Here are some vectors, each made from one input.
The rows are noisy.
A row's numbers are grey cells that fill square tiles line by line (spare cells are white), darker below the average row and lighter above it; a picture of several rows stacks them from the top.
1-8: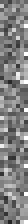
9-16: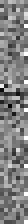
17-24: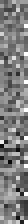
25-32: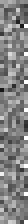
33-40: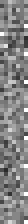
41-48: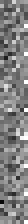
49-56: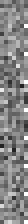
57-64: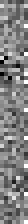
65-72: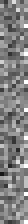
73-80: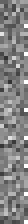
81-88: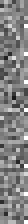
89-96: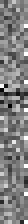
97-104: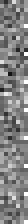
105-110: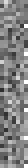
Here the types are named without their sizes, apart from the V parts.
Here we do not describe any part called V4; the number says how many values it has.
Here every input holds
a list of items, each a true/false value and a value of V4.
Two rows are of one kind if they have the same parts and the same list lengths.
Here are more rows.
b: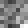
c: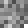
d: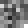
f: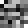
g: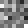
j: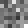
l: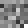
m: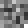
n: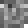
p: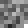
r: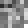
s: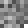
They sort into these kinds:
b, c, g, n, r, s
d, j, l, m, p
f

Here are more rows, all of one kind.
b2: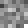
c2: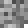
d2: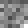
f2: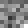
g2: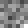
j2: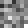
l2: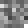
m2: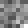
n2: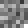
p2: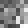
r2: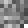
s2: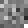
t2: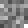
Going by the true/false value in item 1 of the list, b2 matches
c2, j2 and r2.
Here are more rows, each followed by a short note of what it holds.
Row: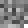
a list of one item
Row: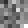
a list of one item
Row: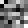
the empty list
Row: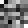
the empty list
